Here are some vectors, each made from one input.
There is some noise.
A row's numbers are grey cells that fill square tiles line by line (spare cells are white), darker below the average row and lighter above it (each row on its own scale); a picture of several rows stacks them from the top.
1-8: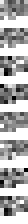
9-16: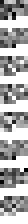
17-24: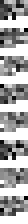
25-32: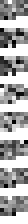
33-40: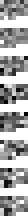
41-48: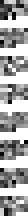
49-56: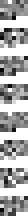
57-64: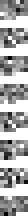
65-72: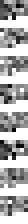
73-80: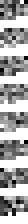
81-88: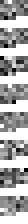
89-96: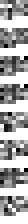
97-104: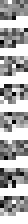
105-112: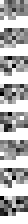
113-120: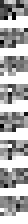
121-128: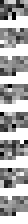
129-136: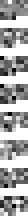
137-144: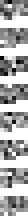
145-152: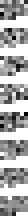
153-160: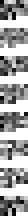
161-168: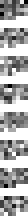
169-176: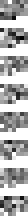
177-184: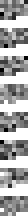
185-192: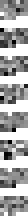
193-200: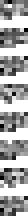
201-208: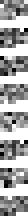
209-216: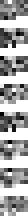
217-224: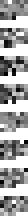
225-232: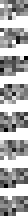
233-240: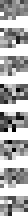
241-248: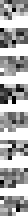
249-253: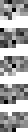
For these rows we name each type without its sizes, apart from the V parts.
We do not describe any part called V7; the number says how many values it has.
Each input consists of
either a point on a line, or a true/false value and a value of V7.
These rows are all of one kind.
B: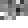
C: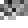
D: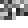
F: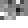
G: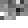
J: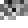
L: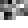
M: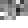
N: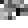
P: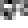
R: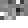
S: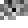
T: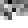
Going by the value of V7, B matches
F, G, M and R.
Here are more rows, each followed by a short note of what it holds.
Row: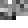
a point on a line
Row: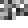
a true/false value and a value of V7
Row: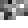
a true/false value and a value of V7
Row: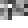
a true/false value and a value of V7
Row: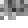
a true/false value and a value of V7
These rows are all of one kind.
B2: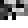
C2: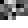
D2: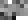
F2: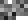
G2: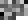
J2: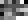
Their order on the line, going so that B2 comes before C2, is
B2, C2, F2, D2, G2, J2.
